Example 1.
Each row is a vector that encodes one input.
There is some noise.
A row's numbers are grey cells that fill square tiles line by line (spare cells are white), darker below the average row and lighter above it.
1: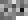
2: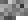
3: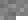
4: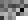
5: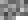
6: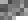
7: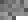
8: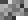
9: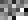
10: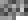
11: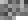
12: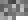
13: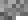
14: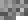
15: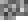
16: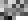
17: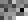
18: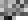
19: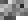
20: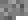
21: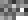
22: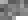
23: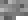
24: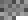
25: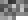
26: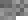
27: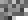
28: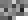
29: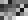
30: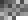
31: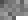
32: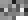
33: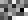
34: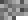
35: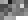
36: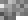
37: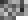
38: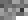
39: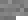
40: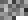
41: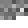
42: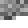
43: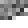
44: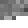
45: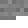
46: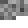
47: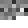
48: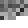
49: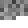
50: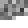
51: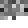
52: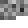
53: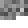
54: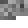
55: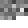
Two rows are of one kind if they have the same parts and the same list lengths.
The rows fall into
2 kinds.
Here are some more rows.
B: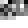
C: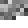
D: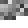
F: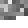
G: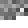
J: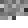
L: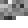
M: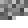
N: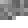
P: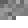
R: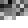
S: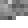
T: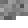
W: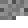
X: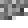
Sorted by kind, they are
B, J
C, D, F, G, L, M, N, P, R, S, T, W, X

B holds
a fixed value.
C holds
a node of a 9-node tree.
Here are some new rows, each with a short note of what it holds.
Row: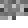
a fixed value
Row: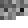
a node of a 9-node tree
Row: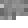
a fixed value
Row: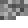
a node of a 9-node tree
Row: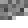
a node of a 9-node tree
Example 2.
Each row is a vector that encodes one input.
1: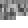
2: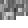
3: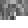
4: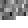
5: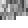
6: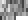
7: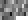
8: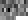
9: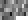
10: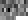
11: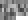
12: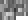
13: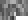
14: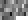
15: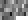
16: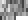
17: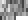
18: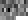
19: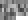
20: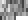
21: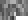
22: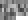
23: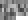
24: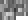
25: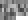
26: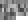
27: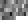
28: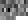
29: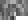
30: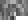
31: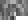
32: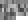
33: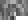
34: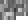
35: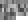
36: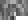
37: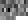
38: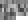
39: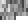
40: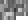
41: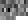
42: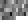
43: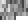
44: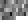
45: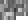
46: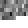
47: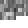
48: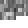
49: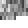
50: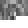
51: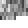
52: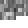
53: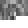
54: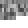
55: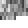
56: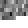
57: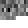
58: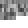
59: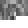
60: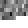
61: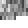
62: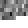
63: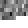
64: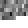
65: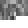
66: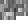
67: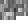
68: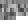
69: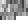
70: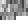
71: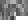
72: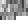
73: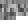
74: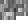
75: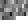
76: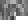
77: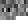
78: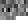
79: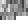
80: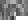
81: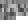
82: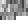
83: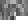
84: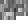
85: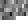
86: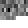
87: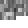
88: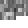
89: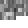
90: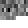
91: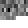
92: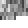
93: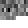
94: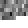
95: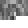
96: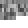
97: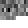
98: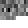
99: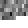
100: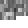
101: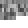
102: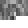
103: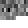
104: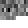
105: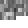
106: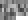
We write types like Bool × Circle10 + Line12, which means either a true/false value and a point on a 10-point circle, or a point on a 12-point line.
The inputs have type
Circle6.
